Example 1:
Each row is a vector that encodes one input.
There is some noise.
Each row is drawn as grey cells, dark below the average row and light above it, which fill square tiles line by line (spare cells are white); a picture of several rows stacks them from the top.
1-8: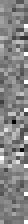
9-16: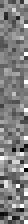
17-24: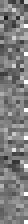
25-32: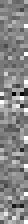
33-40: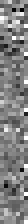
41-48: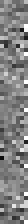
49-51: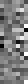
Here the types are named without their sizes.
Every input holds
a point on a circle.
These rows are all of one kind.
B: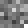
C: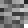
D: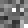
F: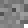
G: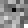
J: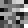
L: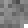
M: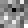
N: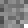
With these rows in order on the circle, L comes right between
C and D.
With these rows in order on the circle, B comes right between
G and J.
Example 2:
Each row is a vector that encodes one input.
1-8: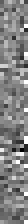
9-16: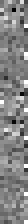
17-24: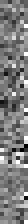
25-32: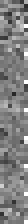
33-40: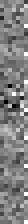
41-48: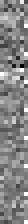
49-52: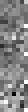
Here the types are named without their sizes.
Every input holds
a label.
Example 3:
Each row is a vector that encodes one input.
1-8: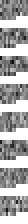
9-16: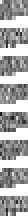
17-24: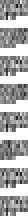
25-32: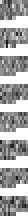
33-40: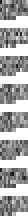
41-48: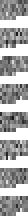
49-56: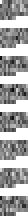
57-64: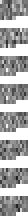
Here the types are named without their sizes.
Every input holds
a point on a line.
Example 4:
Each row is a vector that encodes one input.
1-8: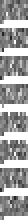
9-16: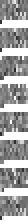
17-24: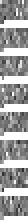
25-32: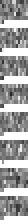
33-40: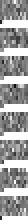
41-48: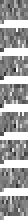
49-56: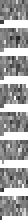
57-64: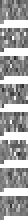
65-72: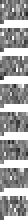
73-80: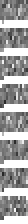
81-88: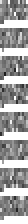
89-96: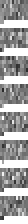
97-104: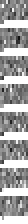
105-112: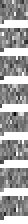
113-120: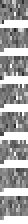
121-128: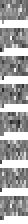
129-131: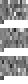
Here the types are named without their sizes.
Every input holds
a label.
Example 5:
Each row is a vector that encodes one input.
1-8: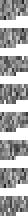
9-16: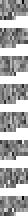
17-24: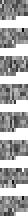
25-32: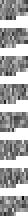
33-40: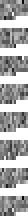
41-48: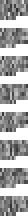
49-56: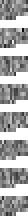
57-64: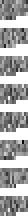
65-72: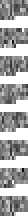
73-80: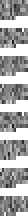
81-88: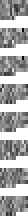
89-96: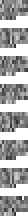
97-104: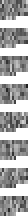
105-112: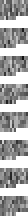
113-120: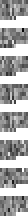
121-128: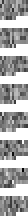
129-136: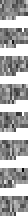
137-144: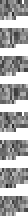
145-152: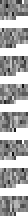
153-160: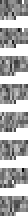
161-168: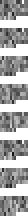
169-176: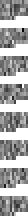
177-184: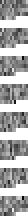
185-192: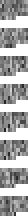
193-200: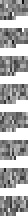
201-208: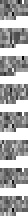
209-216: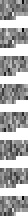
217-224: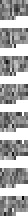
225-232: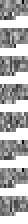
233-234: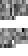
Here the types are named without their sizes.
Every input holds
three true/false values.
